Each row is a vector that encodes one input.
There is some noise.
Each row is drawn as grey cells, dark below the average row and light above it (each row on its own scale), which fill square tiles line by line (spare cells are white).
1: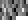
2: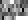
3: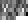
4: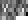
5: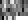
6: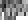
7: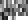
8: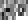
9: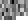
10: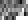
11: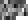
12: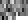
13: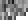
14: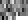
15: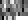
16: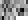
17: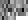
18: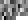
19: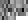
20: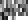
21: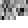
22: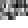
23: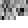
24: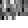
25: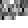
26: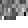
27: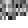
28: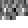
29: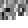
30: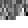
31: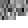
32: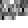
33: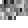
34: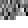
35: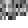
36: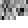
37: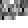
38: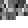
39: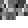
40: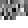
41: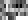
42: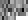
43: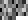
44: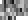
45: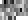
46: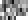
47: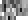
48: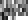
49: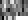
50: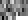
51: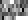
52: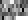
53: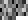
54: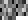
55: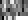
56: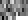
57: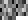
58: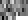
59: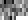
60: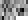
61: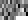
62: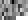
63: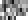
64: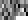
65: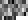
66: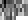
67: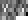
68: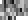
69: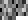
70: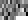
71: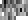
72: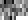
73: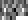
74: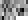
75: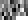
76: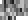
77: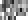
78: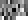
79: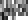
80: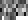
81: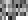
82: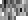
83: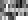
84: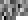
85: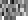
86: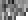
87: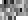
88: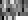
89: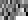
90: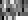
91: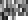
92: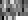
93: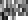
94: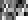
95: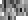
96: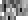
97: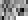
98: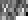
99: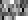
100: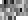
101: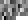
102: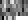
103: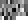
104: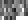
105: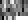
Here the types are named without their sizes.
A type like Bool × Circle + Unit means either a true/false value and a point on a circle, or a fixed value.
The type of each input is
(Bool × Bool × Bool + Unit) × Tree.
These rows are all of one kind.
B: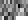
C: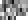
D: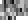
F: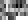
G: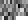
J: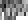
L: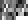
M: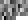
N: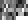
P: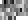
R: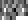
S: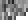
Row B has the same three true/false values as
G, J, L and N.
